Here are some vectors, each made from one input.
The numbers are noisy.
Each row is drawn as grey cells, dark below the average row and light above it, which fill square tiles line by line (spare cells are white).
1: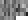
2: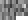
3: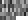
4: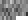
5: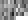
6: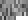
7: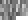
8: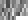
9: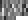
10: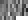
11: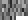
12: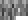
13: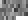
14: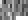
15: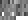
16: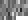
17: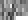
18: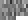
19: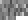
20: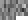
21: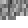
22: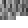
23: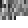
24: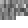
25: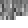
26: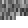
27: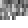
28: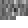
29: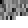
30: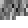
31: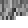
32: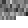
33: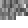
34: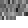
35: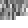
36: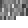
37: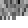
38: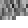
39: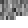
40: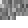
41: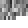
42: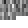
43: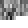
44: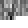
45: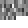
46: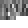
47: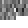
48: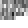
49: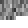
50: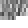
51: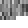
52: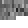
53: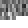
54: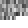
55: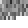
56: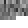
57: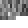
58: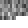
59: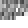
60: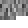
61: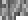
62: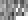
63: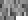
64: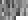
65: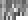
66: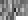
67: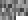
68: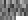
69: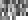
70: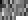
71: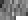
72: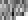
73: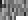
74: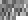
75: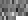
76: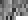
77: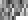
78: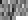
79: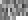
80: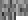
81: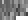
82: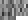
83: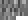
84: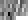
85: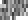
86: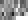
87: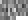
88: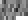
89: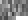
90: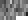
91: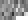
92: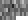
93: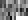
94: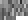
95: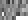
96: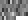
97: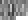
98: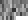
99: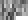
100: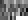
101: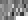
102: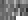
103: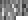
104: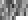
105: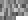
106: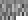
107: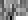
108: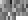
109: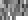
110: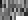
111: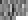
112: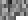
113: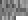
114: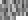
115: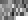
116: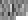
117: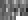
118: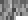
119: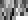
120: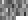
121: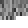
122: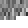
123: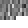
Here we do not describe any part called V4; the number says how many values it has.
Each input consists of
a point on a 5-point circle and a true/false value, together with a list of up to two values of V4.
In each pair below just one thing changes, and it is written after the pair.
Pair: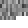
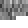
the true/false value
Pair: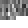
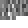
the value of V4 in item 2 of the list
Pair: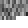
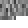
the true/false value
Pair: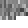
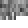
the value of V4 in item 1 of the list
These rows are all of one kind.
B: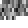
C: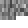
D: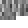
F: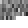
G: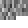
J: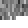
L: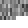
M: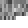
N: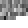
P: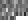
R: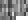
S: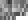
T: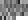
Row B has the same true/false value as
C, F, P and R.
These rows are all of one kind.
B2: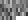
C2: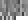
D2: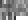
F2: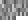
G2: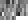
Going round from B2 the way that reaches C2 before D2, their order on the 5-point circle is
B2, G2, C2, D2, F2.
